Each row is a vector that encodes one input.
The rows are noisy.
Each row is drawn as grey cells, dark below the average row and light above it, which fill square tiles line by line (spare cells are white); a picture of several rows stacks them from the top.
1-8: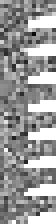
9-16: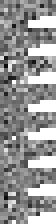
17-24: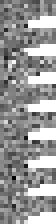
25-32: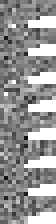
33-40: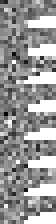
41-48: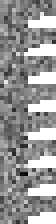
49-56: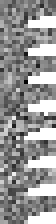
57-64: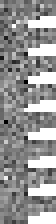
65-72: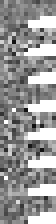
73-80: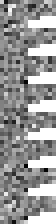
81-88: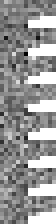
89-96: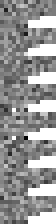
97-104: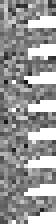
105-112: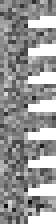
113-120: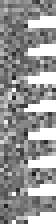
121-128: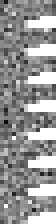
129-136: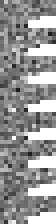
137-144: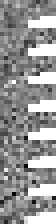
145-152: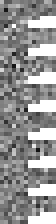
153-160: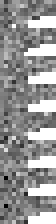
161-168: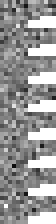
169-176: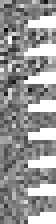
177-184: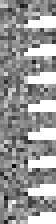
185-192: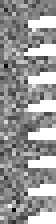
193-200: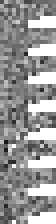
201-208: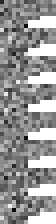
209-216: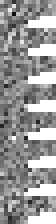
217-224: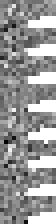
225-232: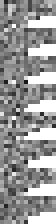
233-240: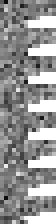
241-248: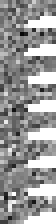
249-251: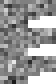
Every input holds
a point on a 6-point line and a point on an 8-point line, together with either a fixed value, or four true/false values.
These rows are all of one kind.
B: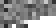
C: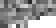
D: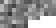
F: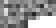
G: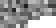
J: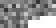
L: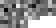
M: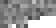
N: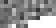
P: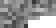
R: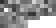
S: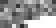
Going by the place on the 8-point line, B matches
C, M and N.
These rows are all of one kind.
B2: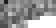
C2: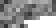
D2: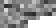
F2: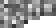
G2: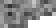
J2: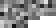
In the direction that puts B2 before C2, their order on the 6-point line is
D2, F2, G2, B2, C2, J2.
